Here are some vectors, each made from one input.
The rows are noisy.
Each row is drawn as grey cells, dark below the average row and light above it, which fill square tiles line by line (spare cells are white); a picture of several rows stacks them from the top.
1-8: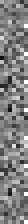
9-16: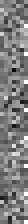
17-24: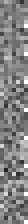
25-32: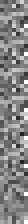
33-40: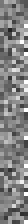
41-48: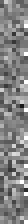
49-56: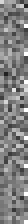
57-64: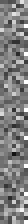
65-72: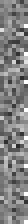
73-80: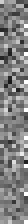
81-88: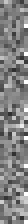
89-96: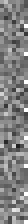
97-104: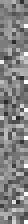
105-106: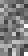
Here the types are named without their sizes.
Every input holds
either a label, or a point on a line and a true/false value.
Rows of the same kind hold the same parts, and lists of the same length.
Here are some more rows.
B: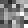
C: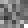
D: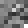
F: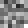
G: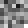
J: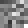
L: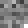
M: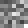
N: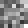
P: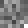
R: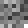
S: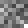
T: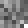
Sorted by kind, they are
B, F, G, J, M, N
C, D, L, P, R, S, T

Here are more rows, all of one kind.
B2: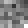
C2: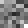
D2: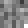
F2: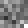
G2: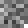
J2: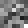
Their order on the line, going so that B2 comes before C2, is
F2, B2, D2, C2, J2, G2.
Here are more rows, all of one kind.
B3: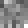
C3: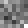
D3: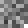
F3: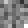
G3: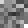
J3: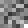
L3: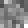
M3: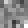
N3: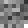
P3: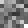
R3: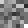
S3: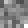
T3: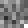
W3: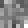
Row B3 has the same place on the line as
L3, M3, S3 and W3.
